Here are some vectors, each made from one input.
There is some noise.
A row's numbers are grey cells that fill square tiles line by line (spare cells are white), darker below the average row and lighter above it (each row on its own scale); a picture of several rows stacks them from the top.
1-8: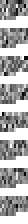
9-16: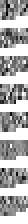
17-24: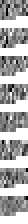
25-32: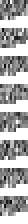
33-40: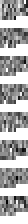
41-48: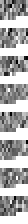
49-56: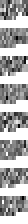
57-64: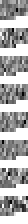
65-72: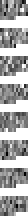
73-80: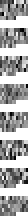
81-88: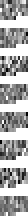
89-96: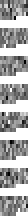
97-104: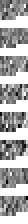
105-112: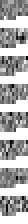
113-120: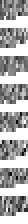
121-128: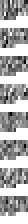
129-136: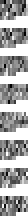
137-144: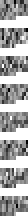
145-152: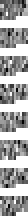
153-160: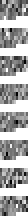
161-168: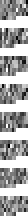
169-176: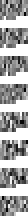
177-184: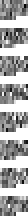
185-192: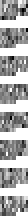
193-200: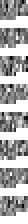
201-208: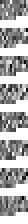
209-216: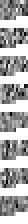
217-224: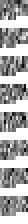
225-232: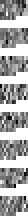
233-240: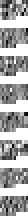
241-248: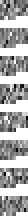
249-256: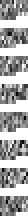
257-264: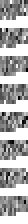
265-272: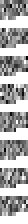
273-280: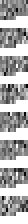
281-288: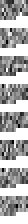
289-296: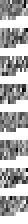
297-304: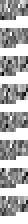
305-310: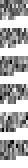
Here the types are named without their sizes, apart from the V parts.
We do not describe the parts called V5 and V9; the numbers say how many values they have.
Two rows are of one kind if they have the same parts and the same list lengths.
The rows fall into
4 kinds.
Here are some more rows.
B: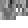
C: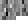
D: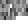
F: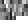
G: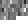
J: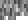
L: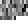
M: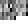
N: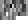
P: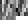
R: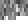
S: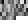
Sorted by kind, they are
B, C, D, F, L, M
G, N, P
J, R
S

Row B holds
a point on a line, a value of V5 and a value of V9.
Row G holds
a point on a circle and a point on a line.
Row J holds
a point on each of two lines.
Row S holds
a point on a circle, a value of V5 and a value of V9.
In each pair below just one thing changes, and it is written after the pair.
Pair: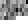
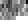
the value of V9
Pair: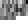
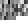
the value of V9
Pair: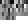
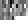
the value of V5
